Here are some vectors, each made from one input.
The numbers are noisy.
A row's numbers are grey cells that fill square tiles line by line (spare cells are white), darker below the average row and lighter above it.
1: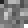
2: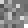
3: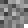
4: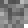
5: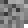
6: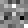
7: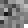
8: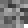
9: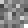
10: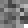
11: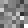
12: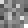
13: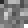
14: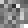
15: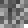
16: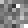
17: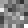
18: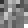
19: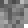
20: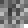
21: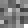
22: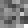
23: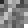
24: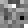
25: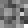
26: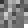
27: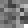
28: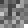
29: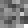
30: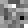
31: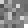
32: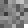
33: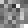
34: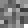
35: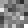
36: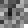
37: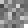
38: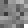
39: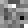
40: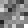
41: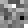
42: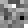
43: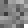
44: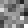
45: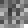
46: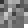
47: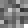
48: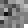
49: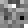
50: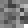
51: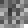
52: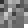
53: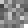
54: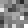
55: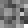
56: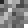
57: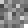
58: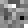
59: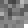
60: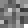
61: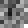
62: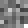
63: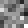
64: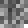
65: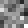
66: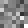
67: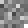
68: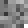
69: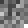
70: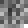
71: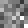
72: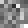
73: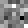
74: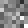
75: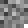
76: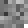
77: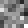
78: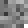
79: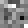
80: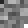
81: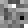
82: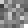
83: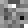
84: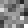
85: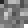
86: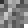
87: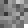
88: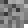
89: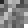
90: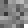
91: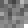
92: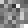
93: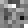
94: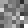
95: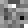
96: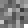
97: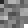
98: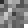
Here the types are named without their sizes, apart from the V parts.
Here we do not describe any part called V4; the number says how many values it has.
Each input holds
a label, together with either three true/false values, or a value of V4.
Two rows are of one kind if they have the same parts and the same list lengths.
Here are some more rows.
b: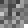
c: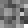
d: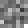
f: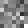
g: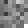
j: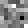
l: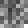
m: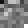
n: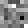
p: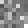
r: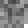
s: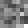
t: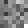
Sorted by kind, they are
b, c, l, m, s
d, f, g, j, n, p, r, t

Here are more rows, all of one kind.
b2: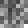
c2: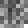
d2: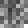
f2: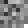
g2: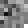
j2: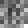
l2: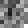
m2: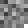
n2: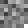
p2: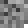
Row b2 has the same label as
c2, d2, j2 and l2.
